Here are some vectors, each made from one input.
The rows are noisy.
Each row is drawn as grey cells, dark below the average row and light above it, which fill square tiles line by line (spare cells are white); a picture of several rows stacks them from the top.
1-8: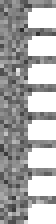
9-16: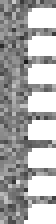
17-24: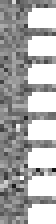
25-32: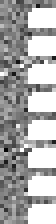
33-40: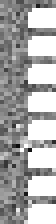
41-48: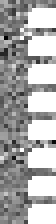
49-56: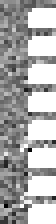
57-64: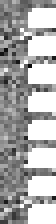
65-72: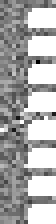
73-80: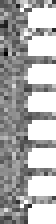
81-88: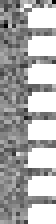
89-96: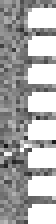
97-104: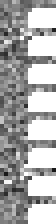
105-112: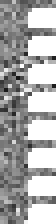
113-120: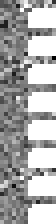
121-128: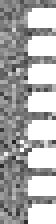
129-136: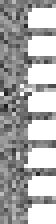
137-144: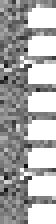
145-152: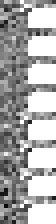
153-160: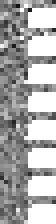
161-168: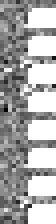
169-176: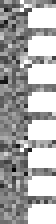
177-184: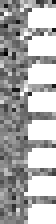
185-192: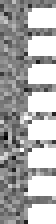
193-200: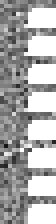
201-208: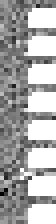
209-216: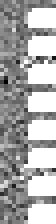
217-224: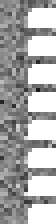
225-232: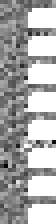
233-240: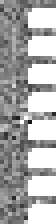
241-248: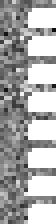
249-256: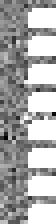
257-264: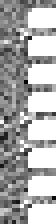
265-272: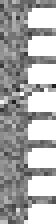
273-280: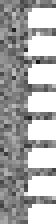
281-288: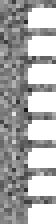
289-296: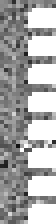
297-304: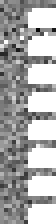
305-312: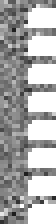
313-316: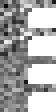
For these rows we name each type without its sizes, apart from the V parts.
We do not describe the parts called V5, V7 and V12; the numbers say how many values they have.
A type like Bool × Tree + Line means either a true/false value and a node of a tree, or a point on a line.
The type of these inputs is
Bool × Line × (Line + V12) + V5 × V7.
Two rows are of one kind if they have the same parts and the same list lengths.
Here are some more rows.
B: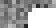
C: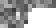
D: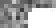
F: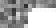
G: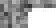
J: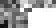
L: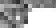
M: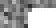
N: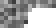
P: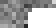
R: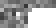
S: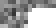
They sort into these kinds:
B, D, G, M, P
C, F, L, N, R, S
J

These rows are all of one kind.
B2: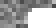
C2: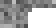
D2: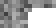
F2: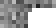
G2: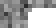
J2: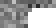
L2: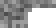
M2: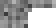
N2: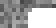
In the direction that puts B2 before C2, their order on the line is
B2, N2, L2, C2, G2, F2, M2, J2, D2.
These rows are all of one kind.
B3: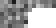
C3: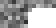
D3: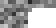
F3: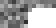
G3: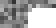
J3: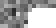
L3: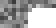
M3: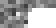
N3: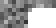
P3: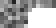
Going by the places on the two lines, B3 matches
C3 and F3.
